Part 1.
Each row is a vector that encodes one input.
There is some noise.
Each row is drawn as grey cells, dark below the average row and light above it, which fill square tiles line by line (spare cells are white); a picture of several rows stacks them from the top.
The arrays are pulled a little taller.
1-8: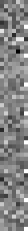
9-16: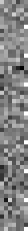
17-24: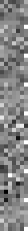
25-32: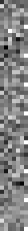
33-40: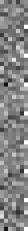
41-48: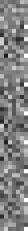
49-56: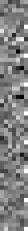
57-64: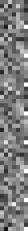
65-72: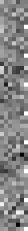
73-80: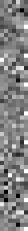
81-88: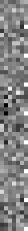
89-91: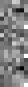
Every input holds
either one of 6 labels and a point on a 5-point line, or a node of a 9-node tree.
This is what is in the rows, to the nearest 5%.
About 40% of them hold one of 6 labels and a point on a 5-point line. The rest hold a node of a 9-node tree.
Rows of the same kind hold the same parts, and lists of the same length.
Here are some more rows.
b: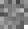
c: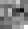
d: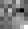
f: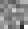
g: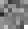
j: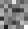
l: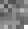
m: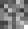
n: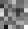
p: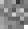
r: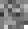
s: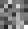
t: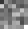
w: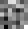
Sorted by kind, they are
b, f, g, l, p, r, t
c, d, j, m, n, s, w

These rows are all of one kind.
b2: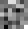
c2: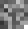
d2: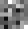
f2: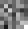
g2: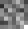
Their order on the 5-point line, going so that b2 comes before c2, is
b2, d2, g2, f2, c2.
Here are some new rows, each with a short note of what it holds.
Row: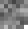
a node of a 9-node tree
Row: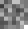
one of 6 labels and a point on a 5-point line
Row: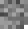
a node of a 9-node tree
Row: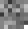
a node of a 9-node tree
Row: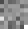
a node of a 9-node tree
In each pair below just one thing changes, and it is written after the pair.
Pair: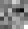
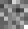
the label
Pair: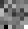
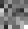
the place on the 5-point line
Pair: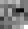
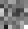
the label
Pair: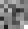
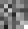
the place on the 5-point line
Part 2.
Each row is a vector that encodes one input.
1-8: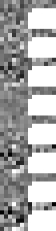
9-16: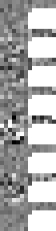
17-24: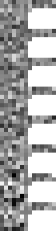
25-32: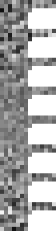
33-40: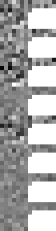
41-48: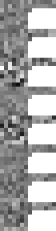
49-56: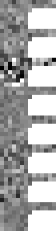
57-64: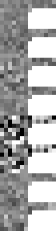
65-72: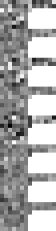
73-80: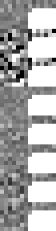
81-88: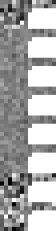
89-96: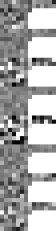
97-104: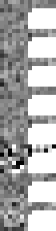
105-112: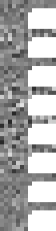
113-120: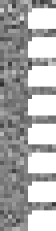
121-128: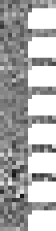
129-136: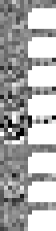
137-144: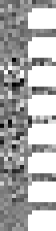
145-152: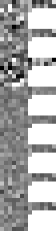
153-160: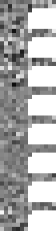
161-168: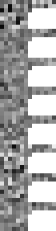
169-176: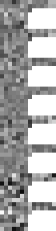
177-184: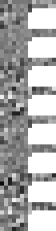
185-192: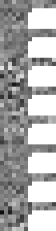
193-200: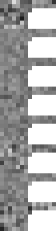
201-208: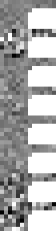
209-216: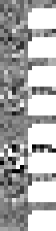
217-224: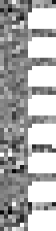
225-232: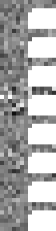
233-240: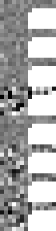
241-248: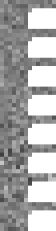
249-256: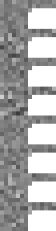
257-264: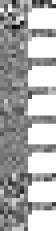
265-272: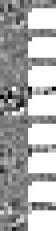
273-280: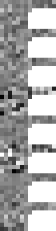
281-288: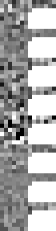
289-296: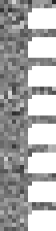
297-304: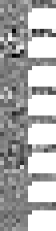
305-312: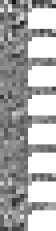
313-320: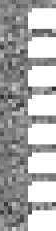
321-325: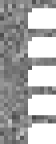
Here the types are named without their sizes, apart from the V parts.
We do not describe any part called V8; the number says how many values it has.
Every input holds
a value of V8, together with a list of points on a line.
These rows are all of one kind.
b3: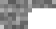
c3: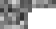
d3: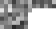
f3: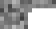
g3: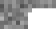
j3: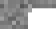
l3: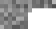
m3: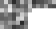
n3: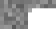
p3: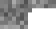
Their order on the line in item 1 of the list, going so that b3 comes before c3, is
g3, j3, b3, f3, l3, c3, d3, p3, n3, m3.
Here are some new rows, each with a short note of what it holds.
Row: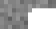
a value of V8, together with a list of two items
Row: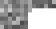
a value of V8, together with a list of two items
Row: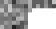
a value of V8, together with a list of two items
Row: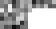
a value of V8, together with a list of one item
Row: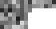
a value of V8, together with a list of one item
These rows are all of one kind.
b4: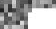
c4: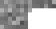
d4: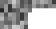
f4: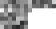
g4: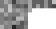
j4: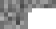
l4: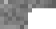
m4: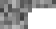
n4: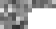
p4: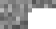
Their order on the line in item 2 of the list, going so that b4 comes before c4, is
l4, n4, p4, f4, m4, j4, g4, d4, b4, c4.
